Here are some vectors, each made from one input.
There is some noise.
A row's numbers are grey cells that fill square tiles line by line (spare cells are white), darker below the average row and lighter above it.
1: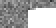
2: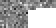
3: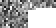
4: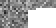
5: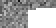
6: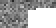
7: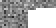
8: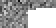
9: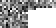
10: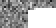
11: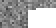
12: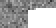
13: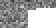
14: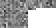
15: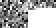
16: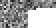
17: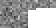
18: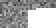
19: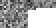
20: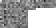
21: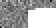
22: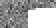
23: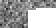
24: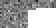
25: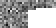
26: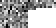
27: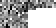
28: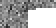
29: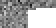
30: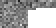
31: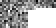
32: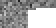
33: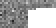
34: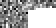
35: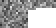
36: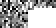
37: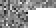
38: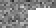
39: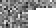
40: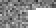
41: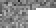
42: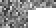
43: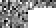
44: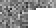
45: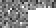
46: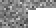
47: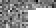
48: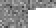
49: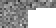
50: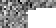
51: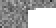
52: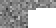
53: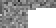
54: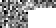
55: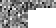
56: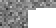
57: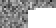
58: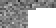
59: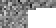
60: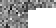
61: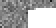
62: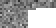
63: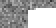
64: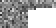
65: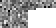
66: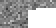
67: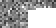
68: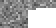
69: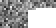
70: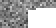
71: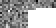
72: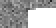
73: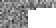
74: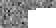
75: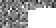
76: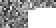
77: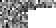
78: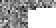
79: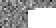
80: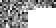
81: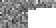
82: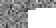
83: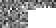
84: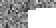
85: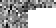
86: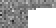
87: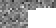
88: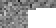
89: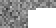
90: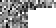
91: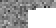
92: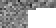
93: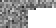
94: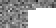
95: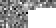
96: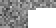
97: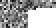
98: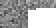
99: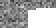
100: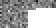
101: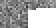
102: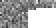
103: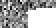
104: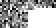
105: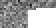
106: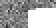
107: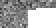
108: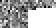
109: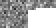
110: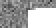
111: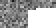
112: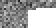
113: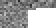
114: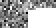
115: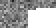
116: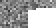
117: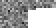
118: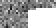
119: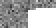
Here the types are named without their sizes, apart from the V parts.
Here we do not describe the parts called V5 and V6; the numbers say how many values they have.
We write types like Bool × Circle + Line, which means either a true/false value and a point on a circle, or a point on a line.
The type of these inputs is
Bool × Line + V5 × V6.
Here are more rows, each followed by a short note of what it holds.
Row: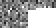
a point on a line and a true/false value
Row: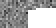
a value of V5 and a value of V6
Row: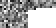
a point on a line and a true/false value
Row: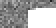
a value of V5 and a value of V6
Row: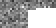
a point on a line and a true/false value
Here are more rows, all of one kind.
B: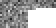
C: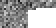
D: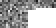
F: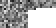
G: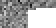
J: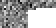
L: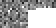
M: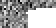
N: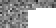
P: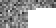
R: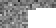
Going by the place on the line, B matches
F and P.
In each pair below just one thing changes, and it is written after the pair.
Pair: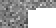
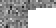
the value of V6
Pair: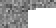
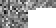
the value of V6
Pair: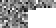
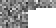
the value of V6
